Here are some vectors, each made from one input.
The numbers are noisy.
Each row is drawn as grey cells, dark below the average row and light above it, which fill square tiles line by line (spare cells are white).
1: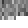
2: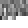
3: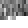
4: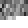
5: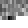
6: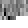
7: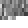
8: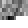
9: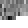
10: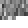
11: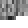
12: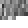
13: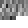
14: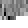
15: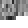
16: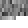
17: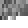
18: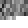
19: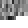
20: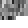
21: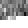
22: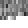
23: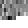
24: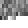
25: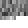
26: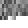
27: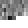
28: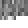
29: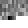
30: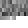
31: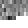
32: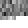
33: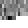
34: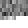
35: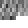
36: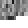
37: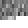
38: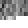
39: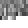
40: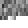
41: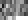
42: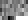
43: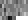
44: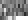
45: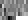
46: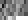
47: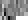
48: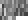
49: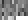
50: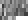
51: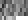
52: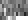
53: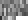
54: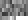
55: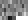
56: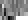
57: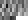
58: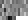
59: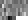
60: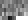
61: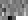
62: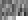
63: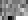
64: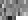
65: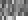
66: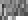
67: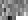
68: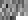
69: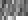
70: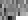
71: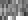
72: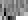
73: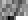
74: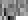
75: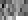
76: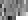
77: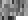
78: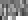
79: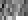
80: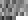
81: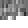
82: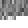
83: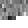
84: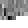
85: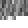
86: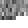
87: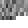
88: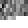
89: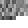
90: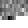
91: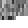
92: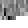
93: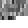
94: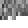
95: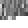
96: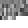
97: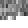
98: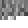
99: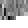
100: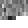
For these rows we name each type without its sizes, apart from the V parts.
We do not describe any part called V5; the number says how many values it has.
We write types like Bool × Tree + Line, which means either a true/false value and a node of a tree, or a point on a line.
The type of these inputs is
Bool × (Line + V5).
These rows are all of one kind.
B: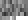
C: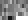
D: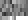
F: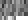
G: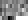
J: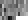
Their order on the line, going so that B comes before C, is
D, B, J, F, C, G.
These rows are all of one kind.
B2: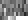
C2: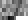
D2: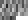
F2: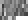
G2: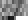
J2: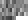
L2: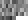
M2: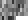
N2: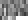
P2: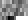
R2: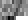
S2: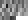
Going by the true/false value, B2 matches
F2 and N2.
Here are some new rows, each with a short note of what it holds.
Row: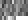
a point on a line and a true/false value
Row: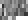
a true/false value and a value of V5
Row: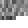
a true/false value and a value of V5
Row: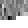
a point on a line and a true/false value
